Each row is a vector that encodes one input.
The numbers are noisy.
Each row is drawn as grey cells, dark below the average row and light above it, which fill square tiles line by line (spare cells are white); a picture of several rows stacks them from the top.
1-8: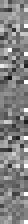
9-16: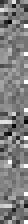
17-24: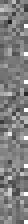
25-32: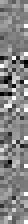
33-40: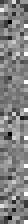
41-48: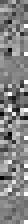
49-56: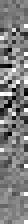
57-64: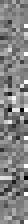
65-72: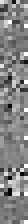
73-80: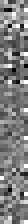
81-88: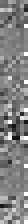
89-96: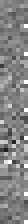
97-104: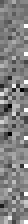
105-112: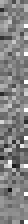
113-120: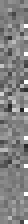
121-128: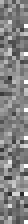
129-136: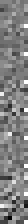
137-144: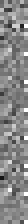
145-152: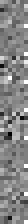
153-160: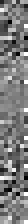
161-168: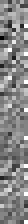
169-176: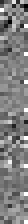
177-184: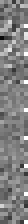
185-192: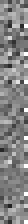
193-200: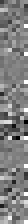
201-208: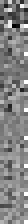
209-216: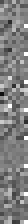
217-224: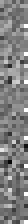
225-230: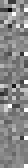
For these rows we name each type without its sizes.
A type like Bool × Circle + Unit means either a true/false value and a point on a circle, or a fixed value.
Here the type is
Bool × Line × Line × Line.
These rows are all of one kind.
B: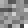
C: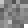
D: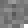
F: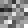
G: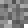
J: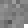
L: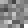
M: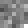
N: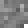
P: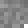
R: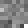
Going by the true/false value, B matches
D, F, L and P.
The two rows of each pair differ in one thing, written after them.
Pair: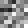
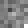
the place on one of the three lines
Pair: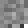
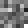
the true/false value
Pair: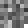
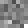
the true/false value
